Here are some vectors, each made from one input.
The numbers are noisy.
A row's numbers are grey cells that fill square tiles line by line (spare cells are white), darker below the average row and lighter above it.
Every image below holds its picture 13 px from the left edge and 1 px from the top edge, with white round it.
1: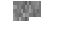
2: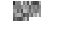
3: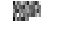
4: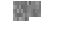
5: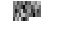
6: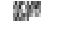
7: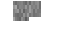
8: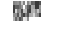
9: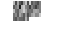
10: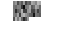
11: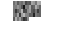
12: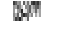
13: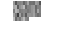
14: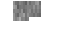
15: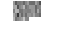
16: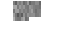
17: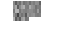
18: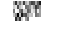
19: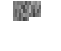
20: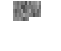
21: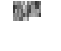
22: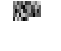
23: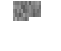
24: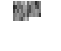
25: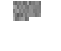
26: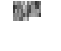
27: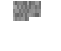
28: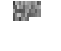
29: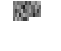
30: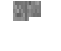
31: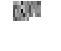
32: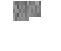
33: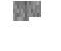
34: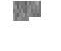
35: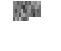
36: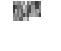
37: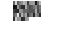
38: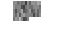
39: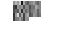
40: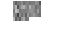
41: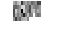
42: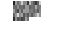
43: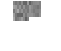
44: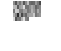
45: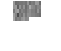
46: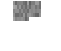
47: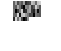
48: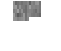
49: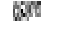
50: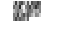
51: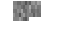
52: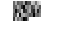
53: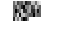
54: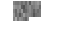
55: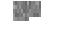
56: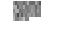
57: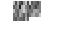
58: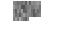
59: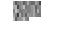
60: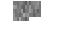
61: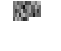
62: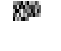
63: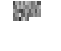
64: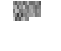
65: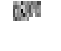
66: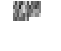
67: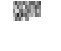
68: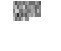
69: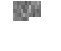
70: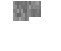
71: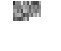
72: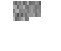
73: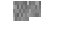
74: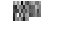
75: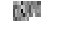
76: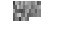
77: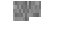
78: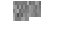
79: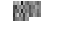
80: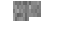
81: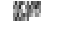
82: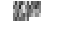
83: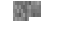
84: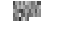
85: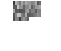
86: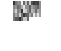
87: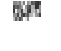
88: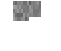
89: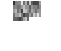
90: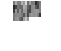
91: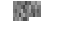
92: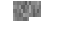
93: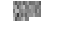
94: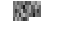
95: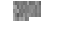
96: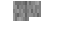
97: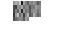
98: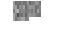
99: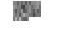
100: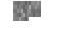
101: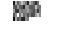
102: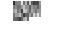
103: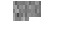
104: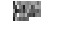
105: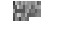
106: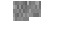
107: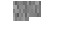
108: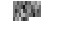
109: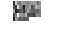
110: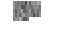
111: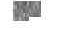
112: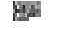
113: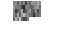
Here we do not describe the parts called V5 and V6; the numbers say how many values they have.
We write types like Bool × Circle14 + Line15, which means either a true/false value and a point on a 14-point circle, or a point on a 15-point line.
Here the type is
Bool × Line4 × V6 + V5.
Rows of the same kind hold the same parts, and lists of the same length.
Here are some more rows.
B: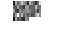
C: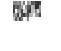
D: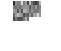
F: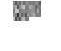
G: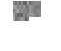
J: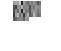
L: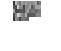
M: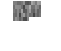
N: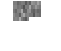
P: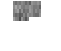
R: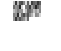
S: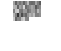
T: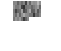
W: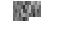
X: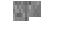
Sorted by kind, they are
B, C, D, J, L, R
F, G, M, N, P, S, T, W, X

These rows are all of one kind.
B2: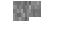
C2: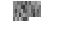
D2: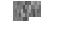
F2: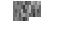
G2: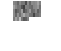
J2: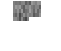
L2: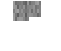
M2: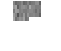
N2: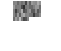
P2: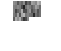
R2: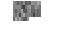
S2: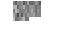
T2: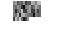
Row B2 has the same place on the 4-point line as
M2 and S2.
